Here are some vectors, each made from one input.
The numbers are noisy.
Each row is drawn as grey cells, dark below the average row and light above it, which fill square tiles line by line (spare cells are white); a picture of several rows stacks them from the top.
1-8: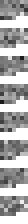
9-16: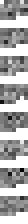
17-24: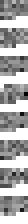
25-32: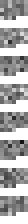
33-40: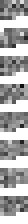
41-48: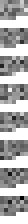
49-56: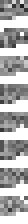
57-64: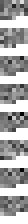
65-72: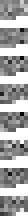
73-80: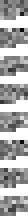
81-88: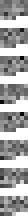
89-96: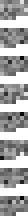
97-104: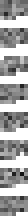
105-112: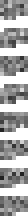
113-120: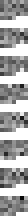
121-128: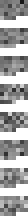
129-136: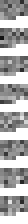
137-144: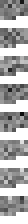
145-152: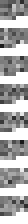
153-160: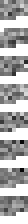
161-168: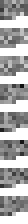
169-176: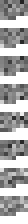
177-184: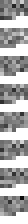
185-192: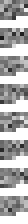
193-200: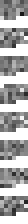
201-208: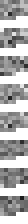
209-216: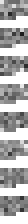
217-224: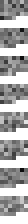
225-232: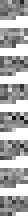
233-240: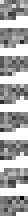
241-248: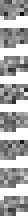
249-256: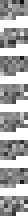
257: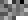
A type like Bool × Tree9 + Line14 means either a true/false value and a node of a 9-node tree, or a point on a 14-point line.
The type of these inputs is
Circle6 + Line8 + Line11.
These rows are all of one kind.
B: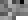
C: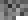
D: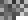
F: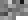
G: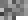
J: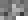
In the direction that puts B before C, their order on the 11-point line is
D, G, F, B, J, C.
